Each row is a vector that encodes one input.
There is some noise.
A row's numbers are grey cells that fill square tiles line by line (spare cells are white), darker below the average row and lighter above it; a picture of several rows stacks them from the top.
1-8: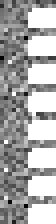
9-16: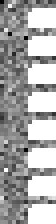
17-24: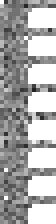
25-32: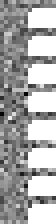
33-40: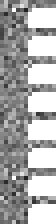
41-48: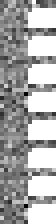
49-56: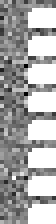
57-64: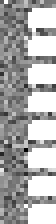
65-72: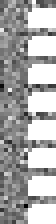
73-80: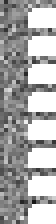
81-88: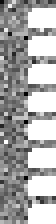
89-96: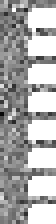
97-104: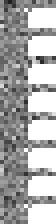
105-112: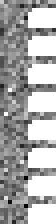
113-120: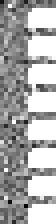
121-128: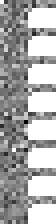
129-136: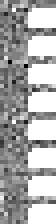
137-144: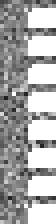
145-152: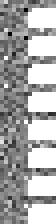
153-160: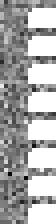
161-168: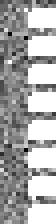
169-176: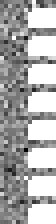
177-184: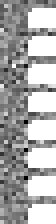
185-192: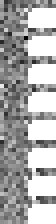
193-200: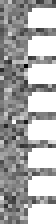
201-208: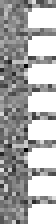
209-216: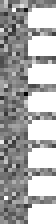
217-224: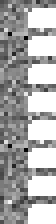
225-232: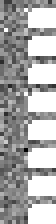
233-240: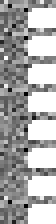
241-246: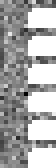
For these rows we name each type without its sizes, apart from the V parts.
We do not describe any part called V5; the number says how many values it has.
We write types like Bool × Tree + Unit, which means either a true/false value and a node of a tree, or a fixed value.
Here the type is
Bool × Line × Tree + V5.
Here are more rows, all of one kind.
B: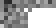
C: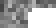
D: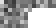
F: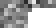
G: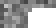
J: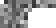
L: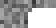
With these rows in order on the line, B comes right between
C and L.
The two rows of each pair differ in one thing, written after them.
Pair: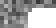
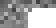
the place on the line
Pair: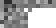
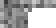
the node of the tree
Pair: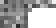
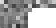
the place on the line
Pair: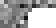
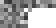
the node of the tree
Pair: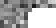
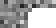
the place on the line
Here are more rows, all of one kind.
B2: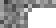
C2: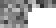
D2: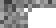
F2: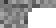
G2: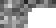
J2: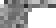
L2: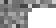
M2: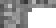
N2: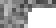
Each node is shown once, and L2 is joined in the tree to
F2 and M2.
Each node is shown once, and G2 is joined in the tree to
F2.
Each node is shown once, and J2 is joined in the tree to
C2.
